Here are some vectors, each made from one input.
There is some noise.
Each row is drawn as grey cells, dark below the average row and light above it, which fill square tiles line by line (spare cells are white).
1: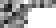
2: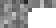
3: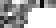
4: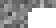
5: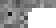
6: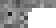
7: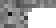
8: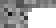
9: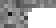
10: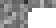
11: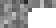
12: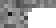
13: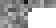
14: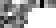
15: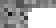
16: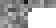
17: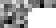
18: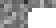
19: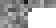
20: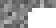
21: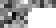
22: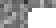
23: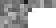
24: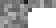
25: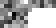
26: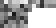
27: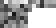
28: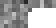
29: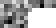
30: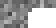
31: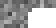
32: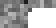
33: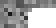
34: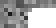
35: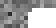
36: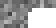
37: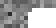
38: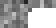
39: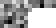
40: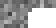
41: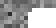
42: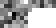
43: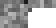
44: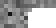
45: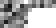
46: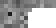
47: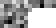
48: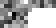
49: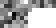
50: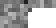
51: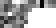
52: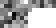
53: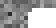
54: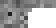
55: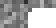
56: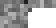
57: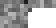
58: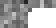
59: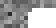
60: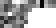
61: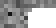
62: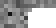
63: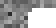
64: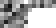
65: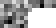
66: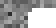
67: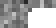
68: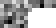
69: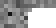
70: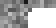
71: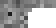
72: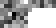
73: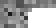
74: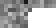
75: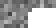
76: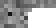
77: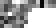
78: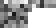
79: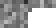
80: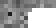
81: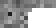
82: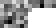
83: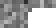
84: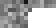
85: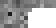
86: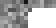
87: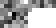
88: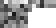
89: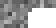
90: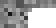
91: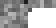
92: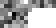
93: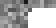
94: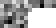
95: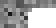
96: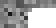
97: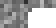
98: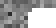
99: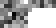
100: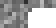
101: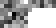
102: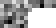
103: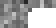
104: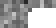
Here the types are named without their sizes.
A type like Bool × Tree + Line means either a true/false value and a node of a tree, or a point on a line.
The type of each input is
Label + Line.
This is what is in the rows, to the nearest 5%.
About 30% of them hold a label. The rest hold a point on a line.
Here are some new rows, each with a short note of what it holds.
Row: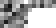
a label
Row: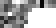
a label
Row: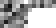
a label
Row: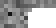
a point on a line
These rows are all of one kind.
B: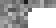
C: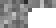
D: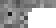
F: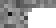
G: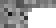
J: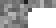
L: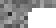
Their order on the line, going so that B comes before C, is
B, J, C, L, D, F, G.
